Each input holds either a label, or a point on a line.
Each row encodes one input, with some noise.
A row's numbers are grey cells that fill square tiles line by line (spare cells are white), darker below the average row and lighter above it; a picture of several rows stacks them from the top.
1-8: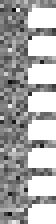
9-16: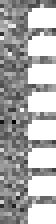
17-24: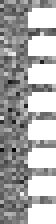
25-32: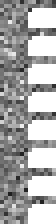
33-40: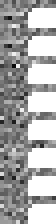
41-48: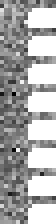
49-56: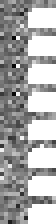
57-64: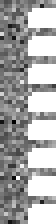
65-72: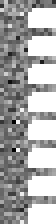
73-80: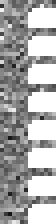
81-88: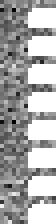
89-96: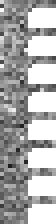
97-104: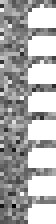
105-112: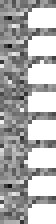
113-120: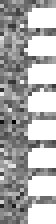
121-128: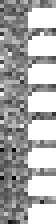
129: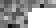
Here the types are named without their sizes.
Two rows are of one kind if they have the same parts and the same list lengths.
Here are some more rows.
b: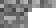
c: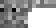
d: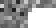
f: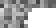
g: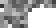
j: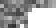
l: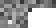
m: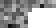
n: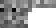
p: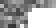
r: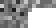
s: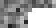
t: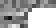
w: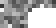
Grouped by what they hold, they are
b, c, d, j, m, n, p, r, s
f, g, l, t, w

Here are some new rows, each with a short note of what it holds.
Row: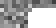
a label
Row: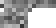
a label
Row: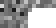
a point on a line
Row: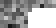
a point on a line
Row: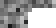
a point on a line
